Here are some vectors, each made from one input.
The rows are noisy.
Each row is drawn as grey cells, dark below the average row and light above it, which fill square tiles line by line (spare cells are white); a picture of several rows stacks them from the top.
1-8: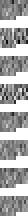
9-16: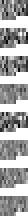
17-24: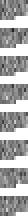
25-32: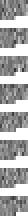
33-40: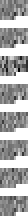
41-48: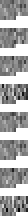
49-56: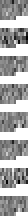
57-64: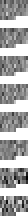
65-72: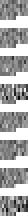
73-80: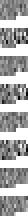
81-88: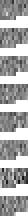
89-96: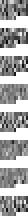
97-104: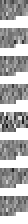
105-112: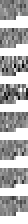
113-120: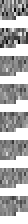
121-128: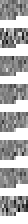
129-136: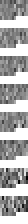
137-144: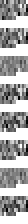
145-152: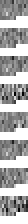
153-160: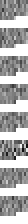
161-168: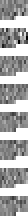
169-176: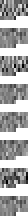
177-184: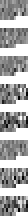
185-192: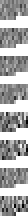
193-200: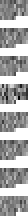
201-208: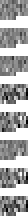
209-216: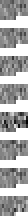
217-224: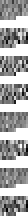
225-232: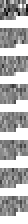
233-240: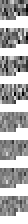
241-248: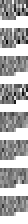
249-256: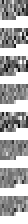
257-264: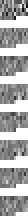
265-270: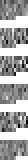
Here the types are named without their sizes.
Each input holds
either a point on a line, or four true/false values.
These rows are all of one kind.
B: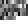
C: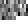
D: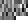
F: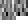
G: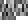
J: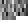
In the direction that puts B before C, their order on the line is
G, D, F, J, B, C.
